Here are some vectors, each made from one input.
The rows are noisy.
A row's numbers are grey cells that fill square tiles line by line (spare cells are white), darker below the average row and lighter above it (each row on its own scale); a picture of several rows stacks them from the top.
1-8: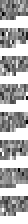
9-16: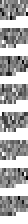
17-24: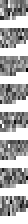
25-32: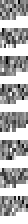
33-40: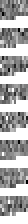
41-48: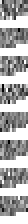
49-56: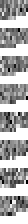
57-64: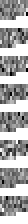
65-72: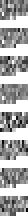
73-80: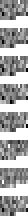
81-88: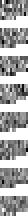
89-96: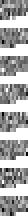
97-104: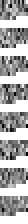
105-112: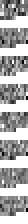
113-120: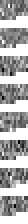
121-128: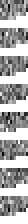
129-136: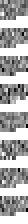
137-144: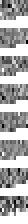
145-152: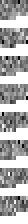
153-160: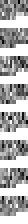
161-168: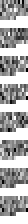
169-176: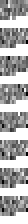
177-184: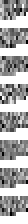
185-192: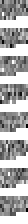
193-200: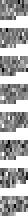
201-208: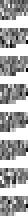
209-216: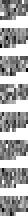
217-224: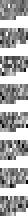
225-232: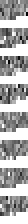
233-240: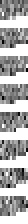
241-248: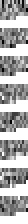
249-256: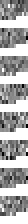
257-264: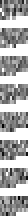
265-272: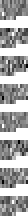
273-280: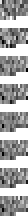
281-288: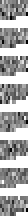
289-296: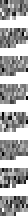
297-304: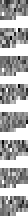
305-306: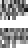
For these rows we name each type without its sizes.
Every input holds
a node of a tree, together with either a point on each of two circles, or a fixed value.
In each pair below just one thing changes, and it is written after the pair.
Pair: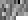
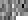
the place on one of the two circles
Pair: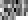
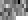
the place on one of the two circles
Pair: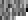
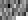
the place on one of the two circles
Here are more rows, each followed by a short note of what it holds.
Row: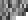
a point on each of two circles and a node of a tree
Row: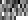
a point on each of two circles and a node of a tree
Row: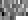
a node of a tree
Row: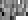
a node of a tree
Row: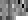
a point on each of two circles and a node of a tree
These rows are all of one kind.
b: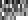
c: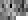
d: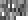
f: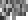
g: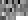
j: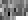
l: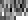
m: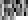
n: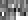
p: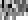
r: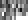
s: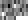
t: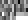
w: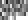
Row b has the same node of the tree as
n, r, t and w.
